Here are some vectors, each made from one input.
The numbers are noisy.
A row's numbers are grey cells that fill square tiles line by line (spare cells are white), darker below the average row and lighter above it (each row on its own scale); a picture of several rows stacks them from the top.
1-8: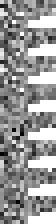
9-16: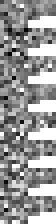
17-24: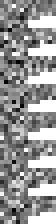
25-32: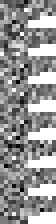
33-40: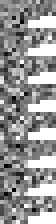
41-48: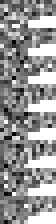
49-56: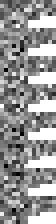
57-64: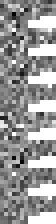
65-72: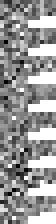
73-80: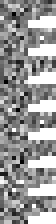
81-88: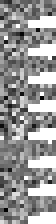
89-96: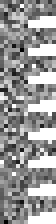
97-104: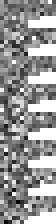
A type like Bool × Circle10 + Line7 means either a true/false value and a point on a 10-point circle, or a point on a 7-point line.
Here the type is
Circle8 × Circle8 + Tree7 + Unit.
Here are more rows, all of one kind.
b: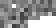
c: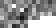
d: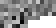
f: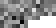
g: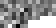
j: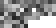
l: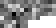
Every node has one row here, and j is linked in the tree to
f.
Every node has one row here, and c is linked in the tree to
b.
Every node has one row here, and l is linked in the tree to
g.
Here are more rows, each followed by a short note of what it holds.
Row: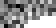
a point on each of two 8-point circles
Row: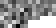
a node of a 7-node tree
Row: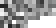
a fixed value
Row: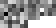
a point on each of two 8-point circles
